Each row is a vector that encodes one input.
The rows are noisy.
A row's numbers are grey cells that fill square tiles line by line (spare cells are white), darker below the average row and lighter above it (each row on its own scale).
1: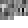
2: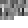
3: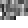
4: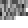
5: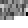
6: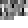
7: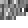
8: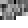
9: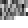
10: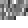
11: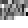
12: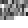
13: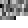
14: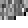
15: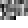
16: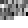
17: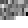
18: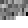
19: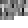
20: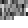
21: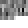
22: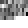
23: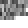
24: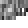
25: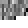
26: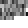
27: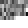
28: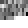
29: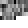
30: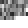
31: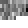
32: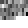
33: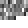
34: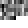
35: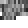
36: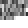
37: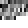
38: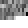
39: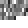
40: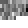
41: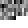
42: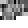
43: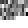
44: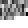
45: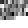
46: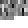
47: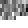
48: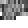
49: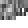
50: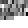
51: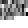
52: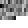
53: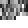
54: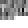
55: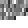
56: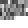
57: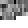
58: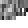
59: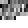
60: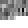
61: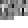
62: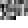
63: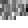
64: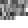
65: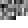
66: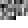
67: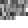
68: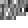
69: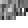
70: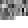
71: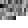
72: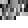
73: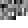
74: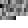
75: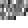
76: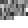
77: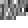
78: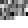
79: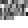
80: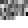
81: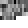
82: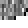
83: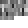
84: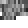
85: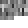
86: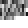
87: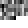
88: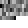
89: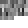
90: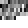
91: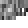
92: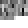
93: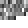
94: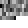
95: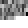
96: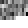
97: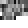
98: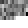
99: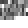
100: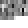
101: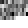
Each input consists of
either three true/false values, or a list of up to two points on a 5-point line.
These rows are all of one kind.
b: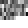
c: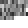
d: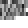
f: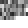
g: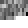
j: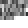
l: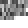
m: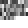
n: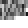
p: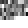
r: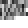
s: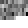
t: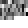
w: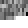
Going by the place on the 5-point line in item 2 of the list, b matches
f, j, l and n.
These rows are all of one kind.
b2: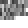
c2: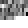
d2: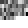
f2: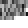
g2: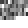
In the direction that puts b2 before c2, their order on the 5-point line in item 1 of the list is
d2, g2, b2, c2, f2.
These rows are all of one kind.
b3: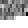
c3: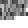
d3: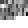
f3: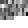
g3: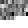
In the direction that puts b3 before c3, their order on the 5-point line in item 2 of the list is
d3, f3, b3, c3, g3.
